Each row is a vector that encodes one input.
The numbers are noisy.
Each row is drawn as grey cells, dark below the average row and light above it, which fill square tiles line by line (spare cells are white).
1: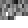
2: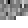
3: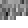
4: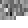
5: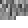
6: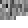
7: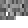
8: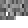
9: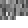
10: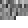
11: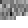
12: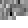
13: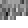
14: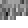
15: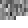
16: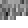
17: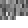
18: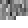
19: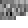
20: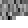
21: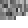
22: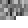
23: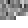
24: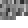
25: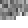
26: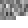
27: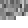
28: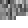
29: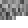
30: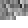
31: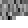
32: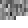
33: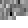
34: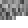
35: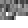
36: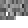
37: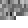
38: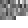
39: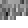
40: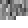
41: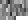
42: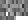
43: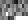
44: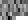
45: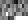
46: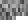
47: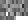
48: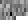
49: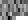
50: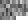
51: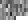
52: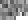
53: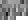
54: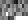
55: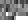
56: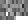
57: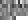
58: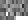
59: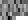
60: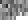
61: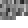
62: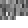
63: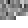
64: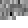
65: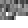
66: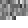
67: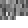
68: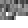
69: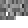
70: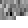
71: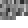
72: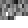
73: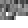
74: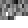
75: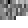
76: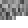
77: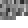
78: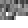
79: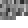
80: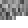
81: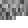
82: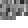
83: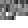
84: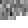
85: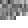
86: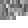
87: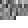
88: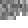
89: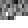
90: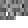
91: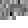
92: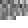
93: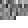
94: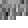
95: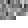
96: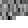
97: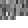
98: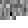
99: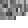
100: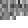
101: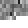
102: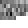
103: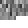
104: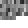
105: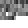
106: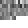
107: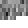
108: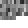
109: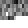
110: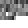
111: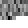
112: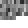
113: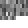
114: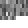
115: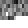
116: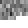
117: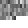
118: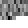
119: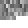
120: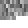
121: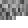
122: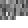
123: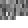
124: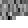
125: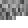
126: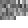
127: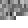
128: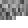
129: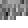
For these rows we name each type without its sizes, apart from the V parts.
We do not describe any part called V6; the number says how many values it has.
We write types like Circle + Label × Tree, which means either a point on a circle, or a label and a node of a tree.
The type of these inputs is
Bool × Bool × Bool + Circle × V6.
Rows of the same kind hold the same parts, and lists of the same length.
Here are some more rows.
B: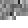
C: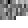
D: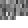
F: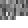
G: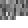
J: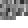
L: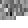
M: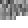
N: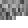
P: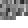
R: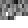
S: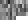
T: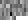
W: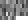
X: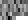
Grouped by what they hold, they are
B, C, L, M, S, T
D, F, G, J, N, P, R, W, X

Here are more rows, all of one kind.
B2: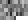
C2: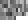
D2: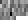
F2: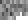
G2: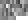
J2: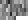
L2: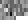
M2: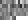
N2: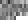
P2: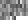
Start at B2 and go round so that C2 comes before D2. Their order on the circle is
B2, J2, L2, C2, D2, G2, F2, P2, M2, N2.
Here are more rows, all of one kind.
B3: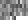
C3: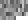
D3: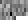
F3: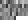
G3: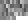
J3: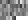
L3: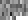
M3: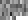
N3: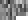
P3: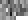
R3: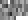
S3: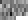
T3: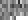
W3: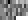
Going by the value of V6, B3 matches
D3, J3, L3 and M3.
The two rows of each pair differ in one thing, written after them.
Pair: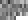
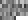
the value of V6
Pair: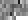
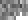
the value of V6
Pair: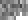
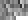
the value of V6
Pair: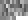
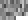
the place on the circle
